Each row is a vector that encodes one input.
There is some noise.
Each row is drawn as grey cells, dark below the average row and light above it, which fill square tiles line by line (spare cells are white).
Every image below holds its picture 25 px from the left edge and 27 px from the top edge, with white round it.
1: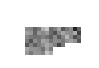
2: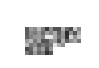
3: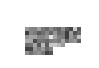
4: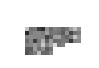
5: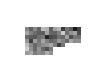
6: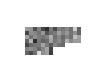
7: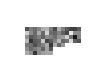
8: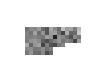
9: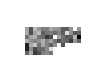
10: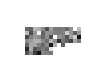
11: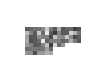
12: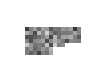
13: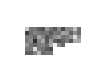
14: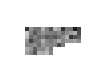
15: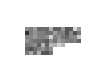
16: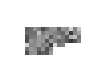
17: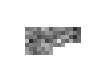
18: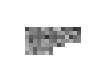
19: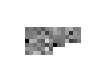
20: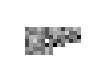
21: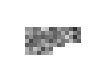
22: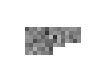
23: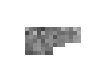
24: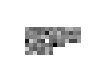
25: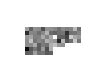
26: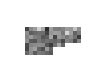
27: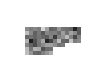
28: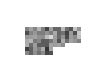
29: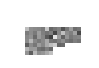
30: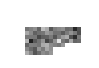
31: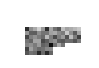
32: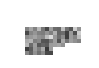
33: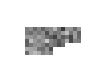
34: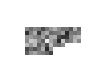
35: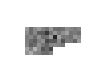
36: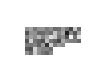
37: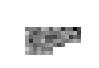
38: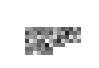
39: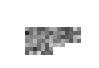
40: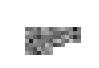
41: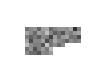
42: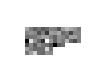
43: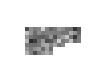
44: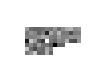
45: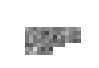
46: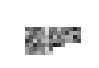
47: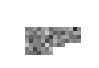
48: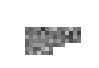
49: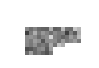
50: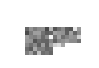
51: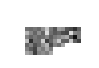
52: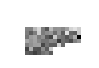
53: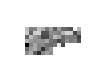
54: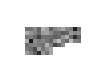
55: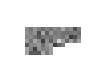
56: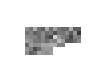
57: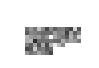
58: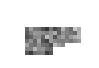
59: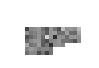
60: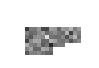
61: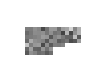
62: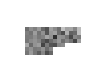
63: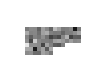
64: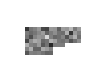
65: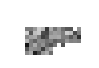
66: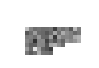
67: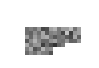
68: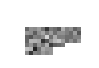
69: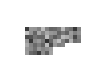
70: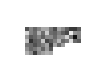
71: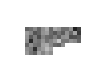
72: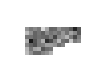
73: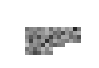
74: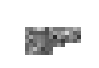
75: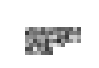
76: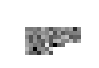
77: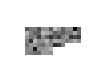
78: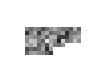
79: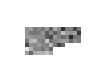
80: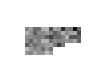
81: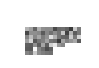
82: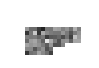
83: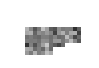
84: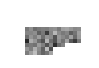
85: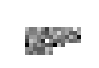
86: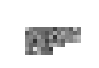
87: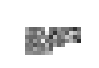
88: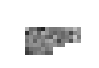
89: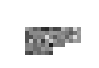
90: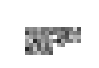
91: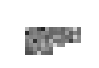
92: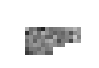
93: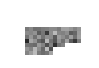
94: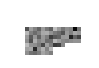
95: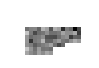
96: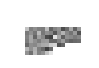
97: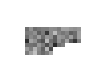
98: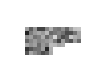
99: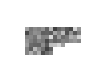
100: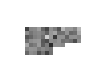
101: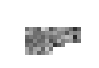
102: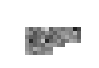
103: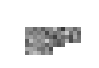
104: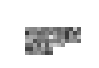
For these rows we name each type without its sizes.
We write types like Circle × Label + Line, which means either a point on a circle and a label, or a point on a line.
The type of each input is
Line × Tree × (Tree + Unit).
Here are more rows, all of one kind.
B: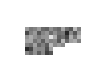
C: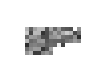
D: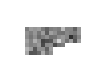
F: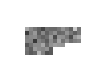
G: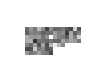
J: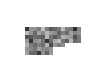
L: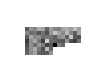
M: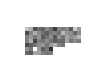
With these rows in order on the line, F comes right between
B and G.
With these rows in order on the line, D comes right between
B and J.
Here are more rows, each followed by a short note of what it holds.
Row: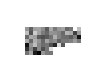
a point on a line and a node of a tree
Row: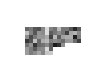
a point on a line and a node of each of two trees
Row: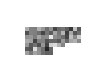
a point on a line and a node of a tree
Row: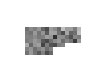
a point on a line and a node of a tree
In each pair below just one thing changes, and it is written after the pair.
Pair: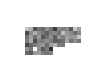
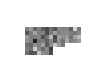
the place on the line
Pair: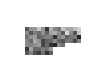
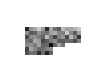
the place on the line
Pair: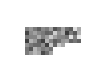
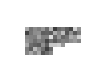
the place on the line
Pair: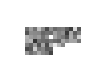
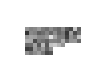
the place on the line
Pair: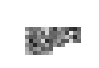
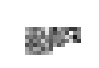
the place on the line
